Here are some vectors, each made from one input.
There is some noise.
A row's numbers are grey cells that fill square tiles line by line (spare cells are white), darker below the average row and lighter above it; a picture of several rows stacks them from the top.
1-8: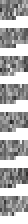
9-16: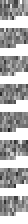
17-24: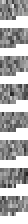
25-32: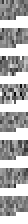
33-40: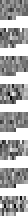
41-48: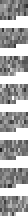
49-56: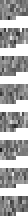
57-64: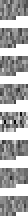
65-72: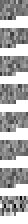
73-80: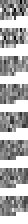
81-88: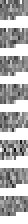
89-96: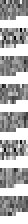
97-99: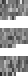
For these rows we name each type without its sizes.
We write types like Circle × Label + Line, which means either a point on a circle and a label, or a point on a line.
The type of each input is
List(Line).
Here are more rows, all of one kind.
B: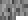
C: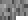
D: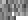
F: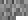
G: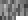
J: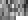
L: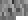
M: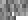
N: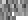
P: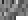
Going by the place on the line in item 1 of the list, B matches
C, G and L.
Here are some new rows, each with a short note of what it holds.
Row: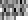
the empty list
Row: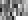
a list of three items
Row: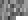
a list of three items
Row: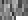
a list of three items
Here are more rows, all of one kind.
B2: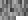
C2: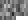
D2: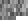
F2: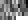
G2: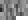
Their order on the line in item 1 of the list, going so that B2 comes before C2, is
F2, G2, B2, D2, C2.
